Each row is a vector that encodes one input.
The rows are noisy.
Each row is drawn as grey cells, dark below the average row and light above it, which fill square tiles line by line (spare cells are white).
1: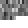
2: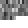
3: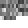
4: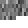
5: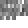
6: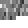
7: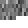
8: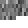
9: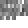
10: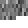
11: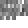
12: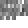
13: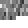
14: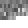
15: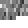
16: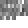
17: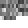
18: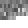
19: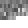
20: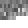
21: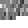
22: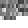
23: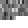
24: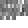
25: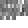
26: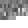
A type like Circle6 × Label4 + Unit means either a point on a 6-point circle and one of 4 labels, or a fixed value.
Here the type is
Label6.
